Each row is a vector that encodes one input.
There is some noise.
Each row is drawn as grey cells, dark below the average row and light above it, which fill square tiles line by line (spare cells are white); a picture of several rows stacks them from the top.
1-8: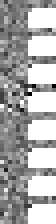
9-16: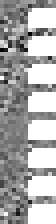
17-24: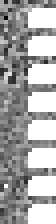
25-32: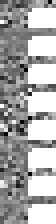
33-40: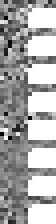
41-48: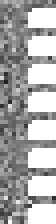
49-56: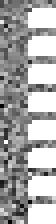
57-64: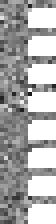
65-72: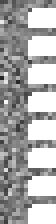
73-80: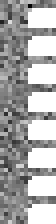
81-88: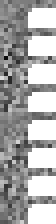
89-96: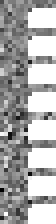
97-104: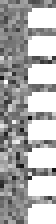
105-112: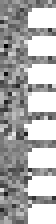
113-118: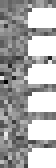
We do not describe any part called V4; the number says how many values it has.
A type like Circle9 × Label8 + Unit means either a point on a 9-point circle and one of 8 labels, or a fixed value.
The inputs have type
List2(Bool × V4).
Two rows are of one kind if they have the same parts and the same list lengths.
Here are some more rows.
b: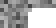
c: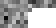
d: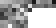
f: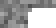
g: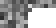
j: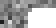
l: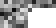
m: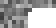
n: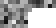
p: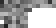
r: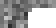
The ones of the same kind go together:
b, c, j, m, n, p
d, f, g, r
l

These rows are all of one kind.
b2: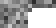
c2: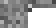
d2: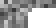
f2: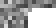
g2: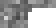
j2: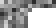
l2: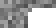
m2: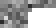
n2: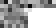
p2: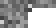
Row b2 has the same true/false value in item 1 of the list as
c2, g2, m2 and p2.
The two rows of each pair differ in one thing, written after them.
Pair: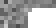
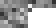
the true/false value in item 1 of the list
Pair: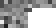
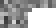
the value of V4 in item 1 of the list
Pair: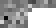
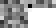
the true/false value in item 1 of the list
